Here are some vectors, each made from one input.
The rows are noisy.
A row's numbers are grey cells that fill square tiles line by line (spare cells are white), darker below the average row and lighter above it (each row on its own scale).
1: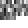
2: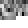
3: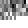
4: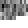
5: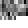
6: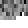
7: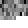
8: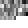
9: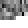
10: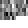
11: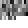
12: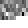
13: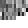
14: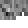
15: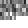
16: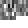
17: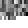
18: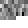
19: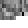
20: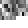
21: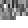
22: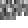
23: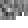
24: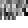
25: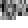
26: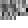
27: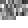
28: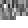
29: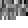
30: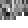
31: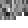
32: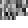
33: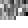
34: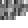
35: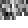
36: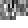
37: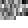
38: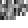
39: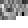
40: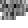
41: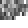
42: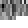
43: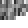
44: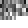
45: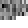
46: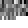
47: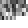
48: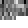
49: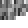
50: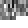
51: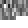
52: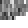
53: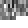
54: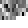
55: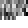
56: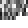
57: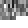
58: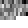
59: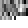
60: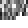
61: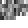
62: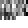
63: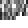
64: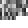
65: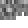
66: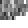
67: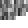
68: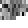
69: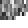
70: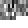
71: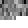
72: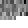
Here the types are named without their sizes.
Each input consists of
a list of points on a circle.
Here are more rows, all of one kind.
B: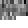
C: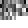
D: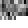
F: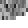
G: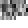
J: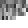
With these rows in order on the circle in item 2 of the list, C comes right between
B and J.
